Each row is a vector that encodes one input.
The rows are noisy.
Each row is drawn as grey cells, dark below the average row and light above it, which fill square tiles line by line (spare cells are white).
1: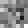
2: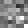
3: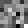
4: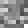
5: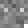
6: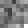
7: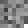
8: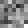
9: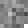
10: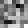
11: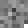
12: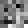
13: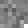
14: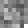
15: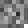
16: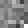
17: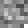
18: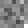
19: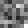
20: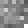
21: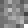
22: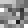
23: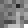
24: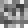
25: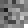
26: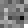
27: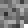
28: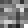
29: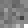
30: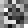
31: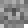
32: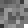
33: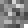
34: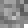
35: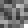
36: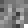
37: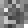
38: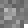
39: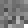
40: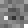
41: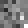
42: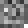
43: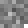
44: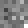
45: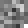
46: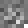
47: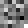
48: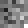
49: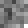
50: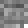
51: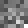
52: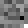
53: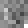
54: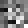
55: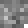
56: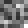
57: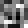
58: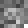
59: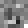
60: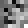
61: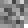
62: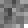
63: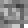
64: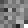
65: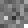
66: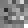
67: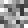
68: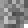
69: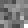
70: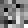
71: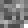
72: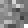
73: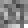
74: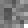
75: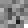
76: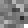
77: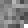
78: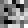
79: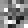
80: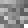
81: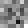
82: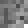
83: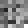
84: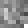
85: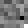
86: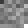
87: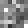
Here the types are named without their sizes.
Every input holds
a point on a line, together with a list of points on a circle.
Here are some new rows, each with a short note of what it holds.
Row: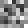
a point on a line, together with the empty list
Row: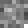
a point on a line, together with a list of one item
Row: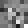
a point on a line, together with a list of one item
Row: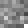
a point on a line, together with a list of one item
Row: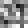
a point on a line, together with a list of one item
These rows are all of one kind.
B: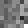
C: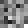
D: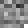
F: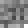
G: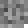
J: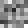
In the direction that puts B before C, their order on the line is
B, F, G, C, D, J.
